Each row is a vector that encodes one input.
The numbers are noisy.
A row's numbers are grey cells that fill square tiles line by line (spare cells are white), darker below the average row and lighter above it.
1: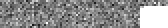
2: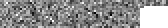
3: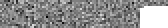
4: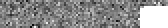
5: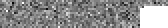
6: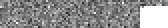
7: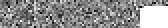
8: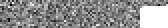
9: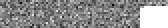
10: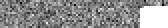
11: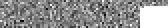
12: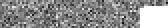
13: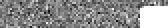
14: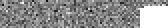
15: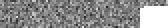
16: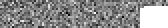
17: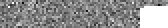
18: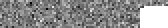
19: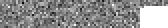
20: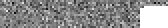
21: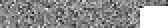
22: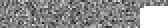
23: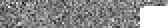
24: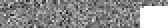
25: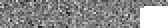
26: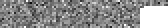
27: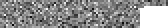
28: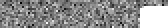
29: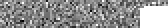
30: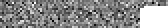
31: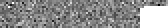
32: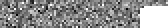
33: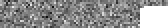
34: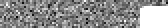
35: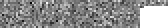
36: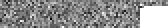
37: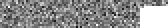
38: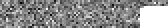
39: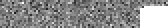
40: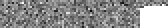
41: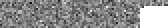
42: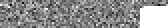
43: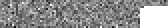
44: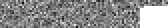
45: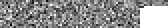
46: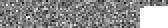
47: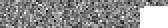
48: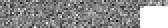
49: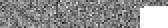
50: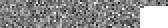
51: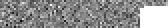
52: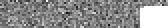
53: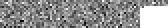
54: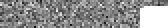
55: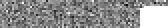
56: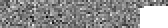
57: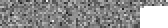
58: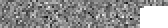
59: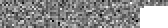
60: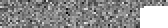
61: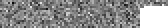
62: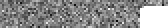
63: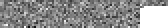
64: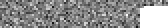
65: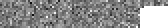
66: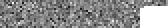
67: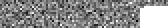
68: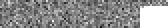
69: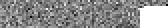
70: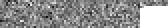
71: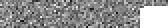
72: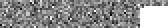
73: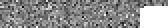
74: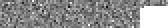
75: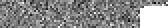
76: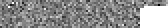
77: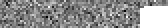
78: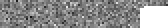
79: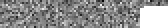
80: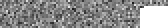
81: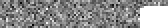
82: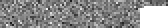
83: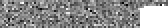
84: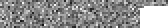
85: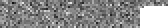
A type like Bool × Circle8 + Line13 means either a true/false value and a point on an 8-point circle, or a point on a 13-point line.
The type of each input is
(Bool × Bool × Bool + Line7) × Tree9.
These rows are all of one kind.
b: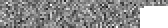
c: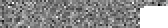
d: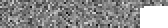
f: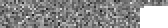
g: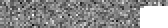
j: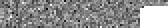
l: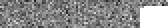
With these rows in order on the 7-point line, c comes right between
f and j.
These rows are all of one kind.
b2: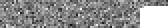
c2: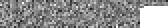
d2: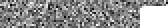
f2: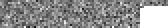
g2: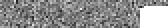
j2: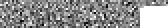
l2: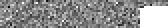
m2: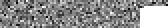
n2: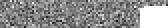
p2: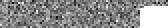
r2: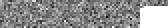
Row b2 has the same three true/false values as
c2, f2 and r2.
